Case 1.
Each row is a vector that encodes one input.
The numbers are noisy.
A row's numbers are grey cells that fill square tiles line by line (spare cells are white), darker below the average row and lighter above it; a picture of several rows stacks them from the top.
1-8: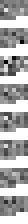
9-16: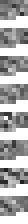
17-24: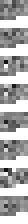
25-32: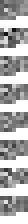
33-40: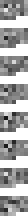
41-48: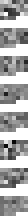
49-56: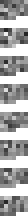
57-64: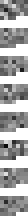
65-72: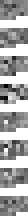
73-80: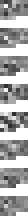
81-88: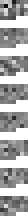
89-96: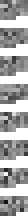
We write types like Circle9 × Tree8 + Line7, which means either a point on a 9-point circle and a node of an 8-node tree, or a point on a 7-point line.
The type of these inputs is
Bool × (Circle6 + Line5).
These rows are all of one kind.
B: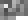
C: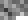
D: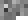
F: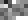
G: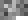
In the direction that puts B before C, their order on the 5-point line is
F, D, B, C, G.
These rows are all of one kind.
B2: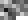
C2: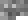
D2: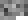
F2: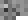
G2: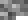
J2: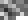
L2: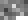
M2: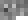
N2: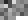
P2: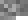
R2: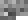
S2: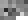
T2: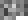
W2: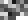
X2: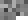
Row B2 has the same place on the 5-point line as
G2, M2, P2 and W2.
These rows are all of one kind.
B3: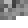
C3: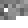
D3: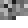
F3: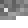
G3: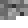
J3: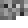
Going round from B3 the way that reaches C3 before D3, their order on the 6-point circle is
B3, F3, C3, D3, J3, G3.
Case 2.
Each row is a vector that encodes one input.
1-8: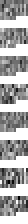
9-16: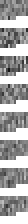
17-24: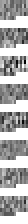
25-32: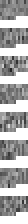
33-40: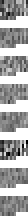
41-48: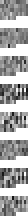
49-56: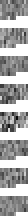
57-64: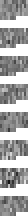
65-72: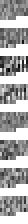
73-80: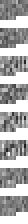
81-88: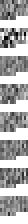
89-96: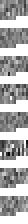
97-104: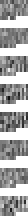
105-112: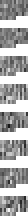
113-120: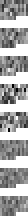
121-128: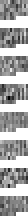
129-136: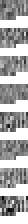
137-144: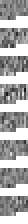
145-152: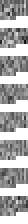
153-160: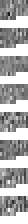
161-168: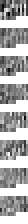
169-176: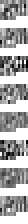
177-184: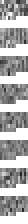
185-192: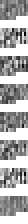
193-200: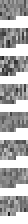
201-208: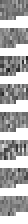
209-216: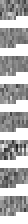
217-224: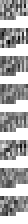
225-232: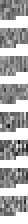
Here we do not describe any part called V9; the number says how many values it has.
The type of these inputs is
Bool × V9 + Label6.
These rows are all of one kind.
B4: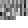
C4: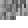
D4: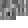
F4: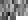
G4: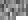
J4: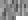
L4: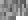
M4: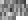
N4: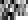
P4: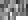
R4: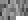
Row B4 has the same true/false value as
N4 and R4.
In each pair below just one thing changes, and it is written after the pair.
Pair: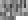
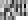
the value of V9
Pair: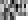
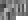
the value of V9
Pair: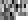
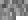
the true/false value
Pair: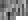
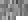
the true/false value
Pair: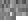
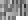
the value of V9
